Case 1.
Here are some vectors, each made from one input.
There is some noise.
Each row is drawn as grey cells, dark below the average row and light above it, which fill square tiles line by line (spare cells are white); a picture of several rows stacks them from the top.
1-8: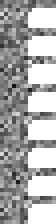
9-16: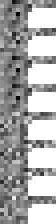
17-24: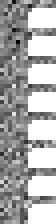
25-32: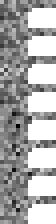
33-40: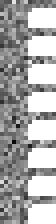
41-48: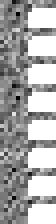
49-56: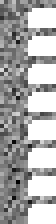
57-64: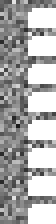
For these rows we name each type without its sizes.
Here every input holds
a point on a circle.
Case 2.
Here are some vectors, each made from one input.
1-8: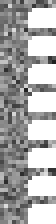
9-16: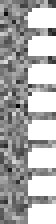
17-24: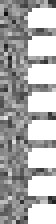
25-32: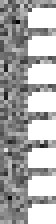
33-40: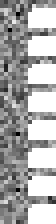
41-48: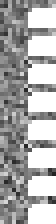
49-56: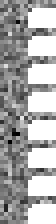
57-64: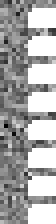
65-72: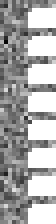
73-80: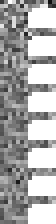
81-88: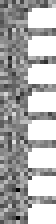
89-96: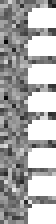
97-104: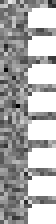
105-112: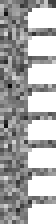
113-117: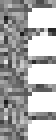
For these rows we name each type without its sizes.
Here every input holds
a point on a line.
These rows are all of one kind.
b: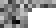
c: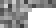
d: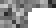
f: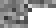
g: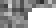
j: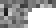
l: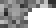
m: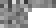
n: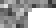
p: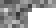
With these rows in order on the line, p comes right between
g and m.
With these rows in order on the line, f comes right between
b and g.
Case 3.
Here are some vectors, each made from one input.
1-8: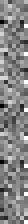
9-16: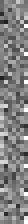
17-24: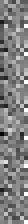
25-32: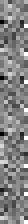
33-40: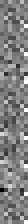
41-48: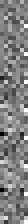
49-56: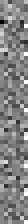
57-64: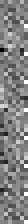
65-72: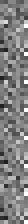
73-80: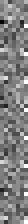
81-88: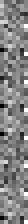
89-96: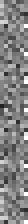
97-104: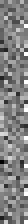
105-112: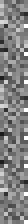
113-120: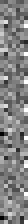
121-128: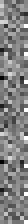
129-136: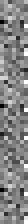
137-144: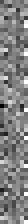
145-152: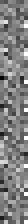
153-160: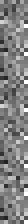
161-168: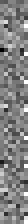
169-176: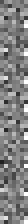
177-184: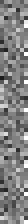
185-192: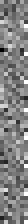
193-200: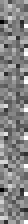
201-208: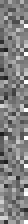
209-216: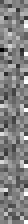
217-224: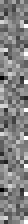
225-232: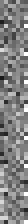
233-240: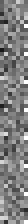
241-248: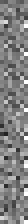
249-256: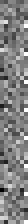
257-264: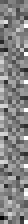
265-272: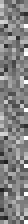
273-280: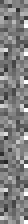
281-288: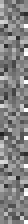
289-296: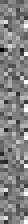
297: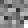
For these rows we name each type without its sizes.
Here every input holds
a point on a line.
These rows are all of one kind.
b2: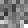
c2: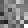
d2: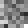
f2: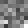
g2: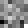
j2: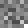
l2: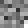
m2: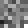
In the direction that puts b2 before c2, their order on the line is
l2, f2, d2, b2, j2, c2, m2, g2.
